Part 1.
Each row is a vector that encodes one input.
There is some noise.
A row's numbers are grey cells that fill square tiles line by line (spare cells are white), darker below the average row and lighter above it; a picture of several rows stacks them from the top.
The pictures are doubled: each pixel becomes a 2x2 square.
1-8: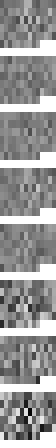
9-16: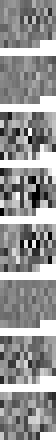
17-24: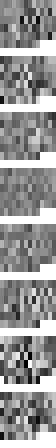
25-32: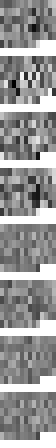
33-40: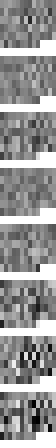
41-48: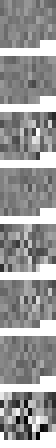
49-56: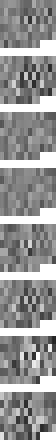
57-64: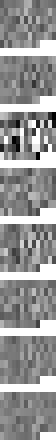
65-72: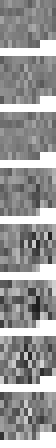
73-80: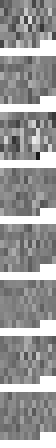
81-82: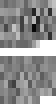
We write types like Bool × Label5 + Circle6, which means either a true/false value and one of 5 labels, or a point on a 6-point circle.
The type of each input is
Label5.
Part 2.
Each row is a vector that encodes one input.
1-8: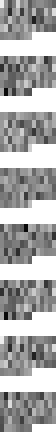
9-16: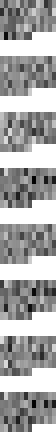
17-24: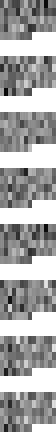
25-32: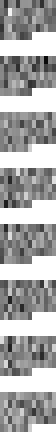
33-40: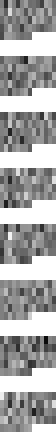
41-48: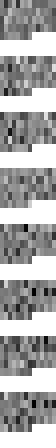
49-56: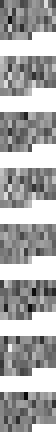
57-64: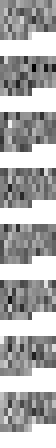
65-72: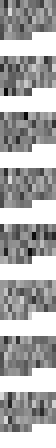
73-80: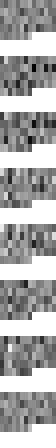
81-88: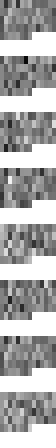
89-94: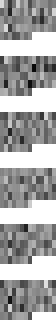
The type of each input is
Line18.
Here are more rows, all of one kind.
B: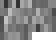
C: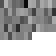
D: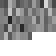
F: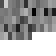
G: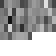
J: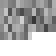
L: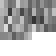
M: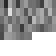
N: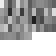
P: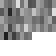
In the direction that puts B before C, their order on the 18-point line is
P, N, L, J, B, M, D, G, C, F.
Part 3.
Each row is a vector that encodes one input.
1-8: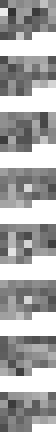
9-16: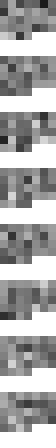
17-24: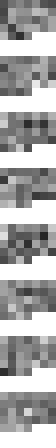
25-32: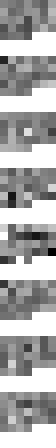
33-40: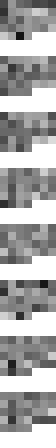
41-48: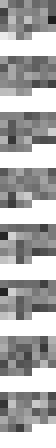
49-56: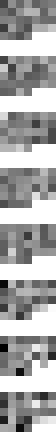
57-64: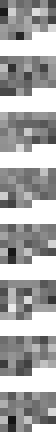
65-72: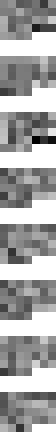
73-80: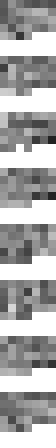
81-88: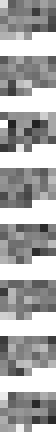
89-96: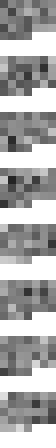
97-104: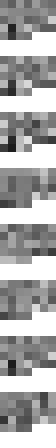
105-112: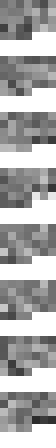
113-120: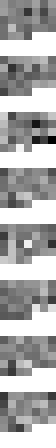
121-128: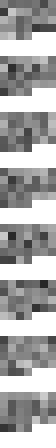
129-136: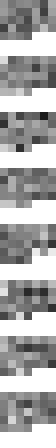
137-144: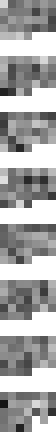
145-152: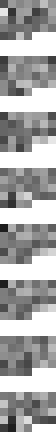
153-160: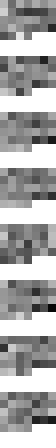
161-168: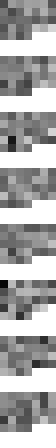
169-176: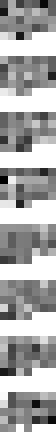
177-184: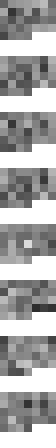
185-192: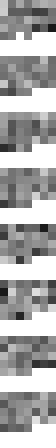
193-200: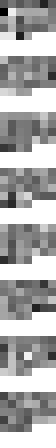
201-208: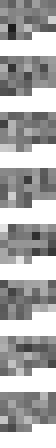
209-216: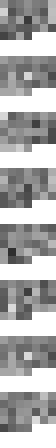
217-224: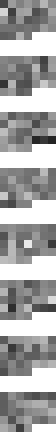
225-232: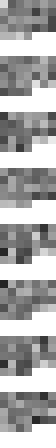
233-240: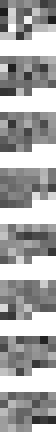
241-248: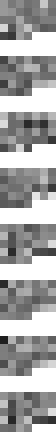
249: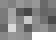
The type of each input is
Circle18.
